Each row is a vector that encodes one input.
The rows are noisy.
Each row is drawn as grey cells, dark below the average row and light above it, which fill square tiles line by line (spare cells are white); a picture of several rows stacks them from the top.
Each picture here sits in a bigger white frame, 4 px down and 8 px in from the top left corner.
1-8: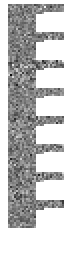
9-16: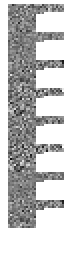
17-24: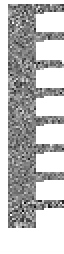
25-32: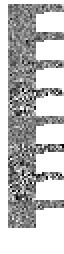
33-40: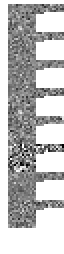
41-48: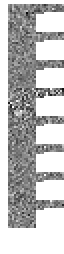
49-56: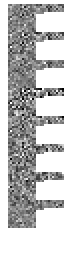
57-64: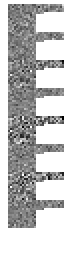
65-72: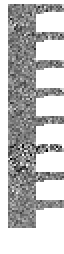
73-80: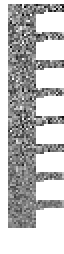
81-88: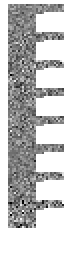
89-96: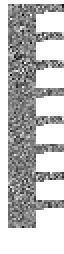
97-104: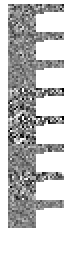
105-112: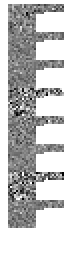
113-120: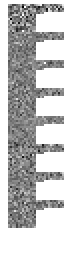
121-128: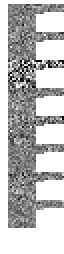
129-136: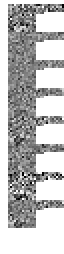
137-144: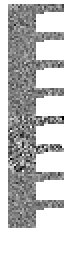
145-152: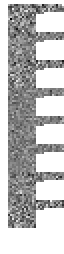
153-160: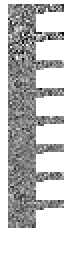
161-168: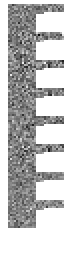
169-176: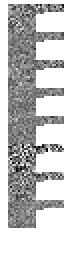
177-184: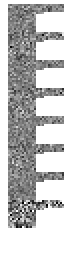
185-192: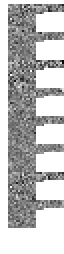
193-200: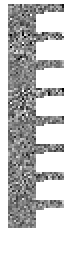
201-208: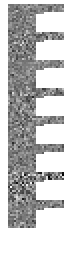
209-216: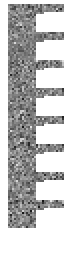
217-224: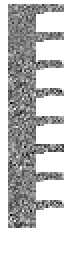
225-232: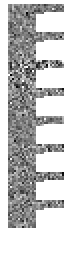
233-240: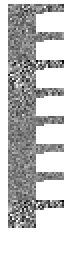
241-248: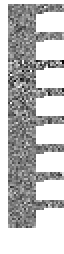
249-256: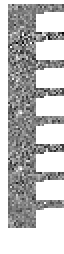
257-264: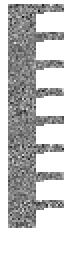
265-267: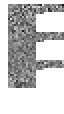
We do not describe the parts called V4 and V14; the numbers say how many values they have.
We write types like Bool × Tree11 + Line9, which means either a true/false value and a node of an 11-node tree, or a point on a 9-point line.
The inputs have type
(Circle11 + Unit) × V4 + Circle13 × V14 + Line11.
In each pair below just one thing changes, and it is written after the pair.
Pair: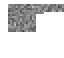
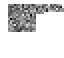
the value of V14
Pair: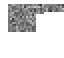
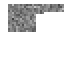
the place on the 13-point circle
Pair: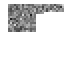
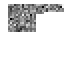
the value of V14
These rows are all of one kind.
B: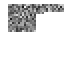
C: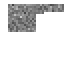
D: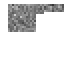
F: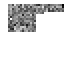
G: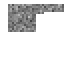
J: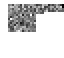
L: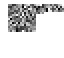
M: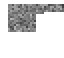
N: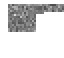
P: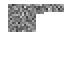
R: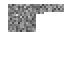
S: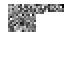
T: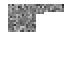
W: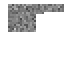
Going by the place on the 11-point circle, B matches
G, R and T.
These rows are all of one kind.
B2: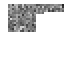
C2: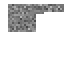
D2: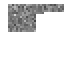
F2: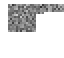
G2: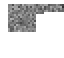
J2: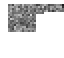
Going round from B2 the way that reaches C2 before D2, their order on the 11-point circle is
B2, C2, G2, D2, F2, J2.
